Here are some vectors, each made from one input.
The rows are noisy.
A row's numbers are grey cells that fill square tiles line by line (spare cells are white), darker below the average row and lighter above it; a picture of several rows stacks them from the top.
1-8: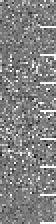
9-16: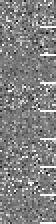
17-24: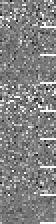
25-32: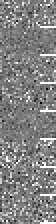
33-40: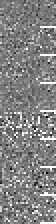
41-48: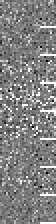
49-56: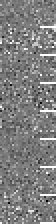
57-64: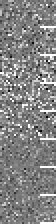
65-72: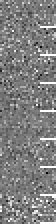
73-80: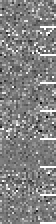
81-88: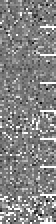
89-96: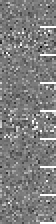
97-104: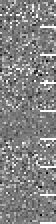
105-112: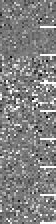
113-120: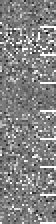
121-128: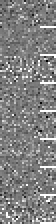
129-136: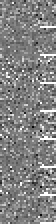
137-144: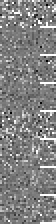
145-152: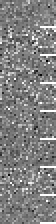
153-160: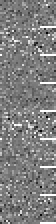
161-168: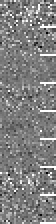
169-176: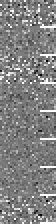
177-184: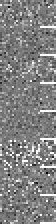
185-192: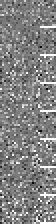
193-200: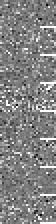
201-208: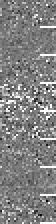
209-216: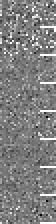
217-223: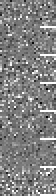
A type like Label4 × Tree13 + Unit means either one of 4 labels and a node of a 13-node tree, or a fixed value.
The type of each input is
((Bool × Bool × Bool + Line5) × Line6 + Label4) × Line6 × Line6.
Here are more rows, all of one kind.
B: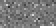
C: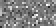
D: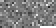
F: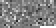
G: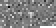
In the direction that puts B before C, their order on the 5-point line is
D, F, G, B, C.
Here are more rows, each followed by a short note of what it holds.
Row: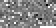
a point on each of three 6-point lines and three true/false values
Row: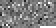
one of 4 labels and a point on each of two 6-point lines
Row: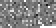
a point on each of three 6-point lines and three true/false values
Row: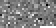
a point on a 5-point line and a point on each of three 6-point lines
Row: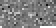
a point on a 5-point line and a point on each of three 6-point lines
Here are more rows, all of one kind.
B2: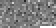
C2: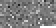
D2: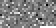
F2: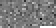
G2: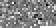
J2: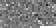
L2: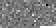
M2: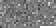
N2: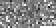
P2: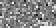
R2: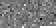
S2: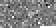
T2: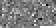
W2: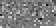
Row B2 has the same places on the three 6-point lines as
C2, G2, P2 and S2.
